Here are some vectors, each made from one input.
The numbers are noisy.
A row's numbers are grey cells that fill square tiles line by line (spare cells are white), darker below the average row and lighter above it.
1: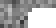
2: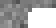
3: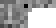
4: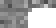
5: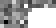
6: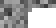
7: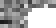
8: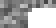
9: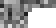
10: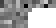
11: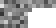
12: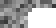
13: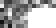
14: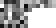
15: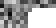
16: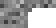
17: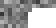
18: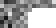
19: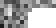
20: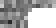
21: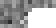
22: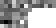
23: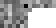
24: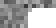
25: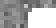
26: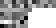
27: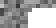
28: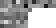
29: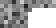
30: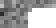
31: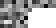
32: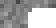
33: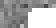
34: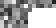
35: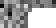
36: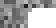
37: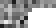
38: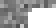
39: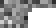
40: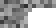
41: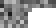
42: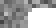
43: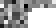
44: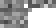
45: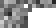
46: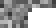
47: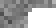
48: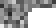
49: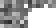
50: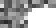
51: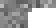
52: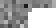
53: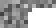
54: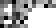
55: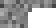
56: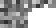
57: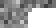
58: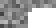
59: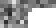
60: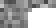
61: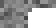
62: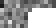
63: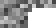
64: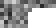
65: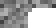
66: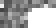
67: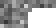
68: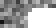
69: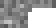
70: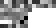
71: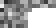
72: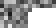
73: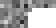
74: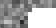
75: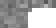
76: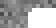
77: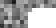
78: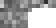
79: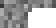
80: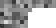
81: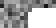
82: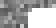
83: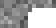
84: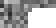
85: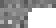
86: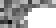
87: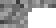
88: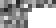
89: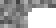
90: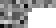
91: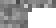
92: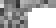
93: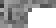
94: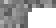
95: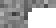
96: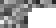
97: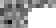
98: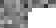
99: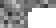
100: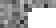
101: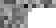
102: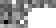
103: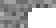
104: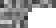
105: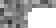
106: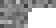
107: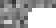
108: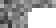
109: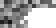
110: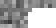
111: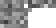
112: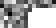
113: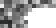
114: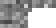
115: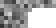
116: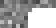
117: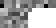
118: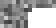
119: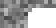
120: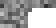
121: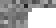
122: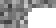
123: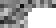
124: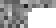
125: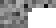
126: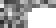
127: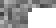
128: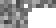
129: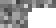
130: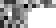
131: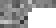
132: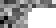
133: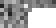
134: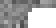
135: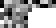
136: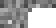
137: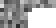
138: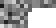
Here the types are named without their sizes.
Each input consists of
a list of points on a line.
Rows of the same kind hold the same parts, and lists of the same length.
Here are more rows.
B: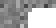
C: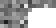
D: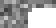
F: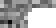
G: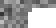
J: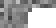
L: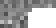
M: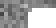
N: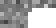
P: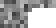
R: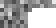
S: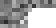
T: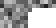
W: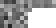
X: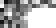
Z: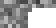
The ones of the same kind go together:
B, M, P
C, D, F, J, L, N, R
G, S, T, X, Z
W

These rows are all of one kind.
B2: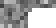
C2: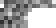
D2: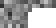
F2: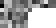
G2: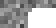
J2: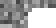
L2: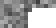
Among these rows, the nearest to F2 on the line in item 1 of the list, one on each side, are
C2 and J2.
